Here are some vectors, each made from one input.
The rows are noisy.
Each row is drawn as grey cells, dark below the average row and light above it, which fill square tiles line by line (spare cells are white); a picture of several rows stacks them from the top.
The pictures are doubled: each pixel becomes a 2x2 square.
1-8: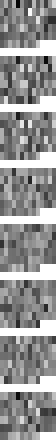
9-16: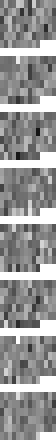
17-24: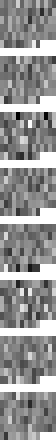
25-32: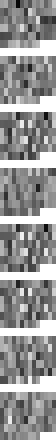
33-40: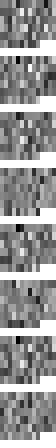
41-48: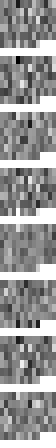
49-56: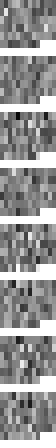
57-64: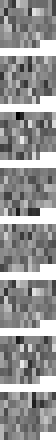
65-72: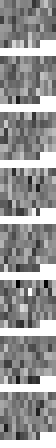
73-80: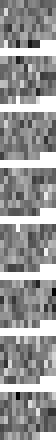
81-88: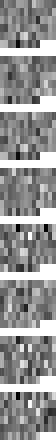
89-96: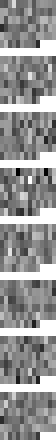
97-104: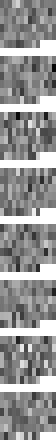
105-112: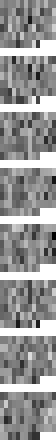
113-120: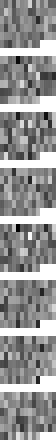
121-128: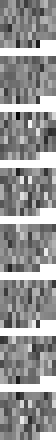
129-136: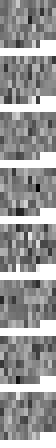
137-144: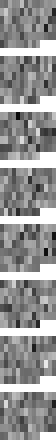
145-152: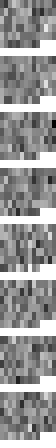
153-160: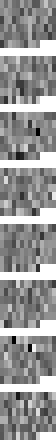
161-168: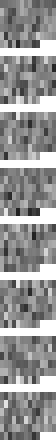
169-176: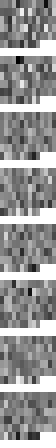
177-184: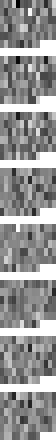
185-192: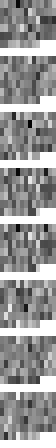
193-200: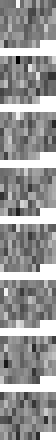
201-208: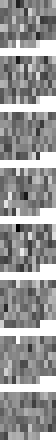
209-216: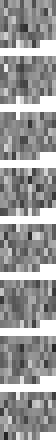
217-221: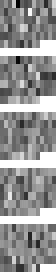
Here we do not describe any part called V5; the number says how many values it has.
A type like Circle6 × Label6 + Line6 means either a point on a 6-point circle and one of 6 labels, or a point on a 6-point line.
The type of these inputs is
Bool × Circle8 × List2(V5).
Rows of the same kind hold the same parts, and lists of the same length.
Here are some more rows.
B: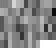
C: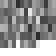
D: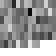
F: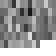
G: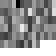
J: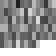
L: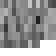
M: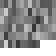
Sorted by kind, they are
B, L, M
C, G, J
D, F

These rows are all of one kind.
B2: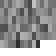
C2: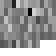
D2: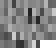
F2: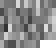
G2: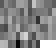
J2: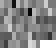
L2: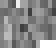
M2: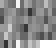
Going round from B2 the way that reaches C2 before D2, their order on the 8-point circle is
B2, G2, L2, C2, F2, M2, J2, D2.
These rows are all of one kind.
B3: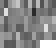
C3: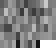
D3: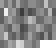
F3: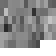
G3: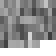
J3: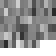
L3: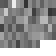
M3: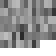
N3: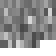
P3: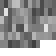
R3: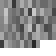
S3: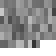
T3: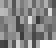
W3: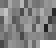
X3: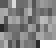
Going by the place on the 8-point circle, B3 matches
F3, J3, N3 and T3.
